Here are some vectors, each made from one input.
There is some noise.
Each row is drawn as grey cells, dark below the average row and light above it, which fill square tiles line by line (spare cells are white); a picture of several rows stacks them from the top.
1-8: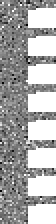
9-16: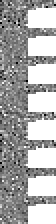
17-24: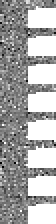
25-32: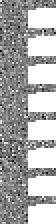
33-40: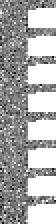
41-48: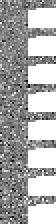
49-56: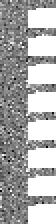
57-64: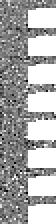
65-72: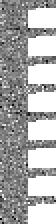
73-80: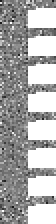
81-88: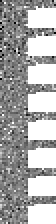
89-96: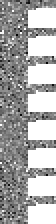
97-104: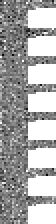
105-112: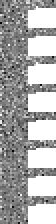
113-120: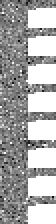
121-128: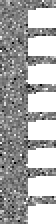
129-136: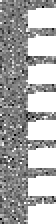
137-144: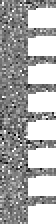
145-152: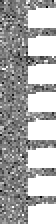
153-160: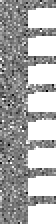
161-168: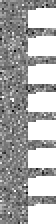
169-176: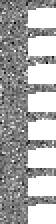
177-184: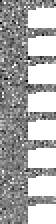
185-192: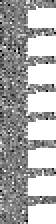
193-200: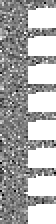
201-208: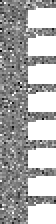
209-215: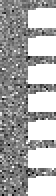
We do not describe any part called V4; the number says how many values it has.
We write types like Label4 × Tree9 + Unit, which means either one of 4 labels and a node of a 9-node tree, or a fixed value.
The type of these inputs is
(Bool × Line7 + Line6) × List2(V4).
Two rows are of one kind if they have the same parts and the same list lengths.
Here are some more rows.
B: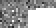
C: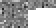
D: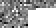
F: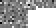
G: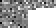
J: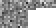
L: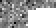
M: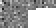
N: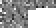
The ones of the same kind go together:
B, D
C, J, M
F
G
L
N

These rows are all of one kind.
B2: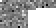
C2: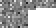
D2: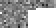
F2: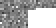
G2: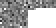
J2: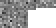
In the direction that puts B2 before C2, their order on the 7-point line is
B2, F2, C2, D2, J2, G2.
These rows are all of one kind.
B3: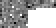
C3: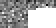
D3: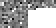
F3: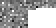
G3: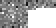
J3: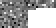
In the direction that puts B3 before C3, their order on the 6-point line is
J3, B3, G3, C3, F3, D3.
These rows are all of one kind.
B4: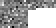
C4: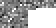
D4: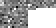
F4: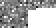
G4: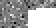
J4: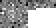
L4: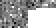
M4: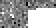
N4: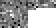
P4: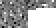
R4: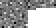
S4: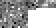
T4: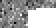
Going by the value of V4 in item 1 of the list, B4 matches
D4, P4 and R4.
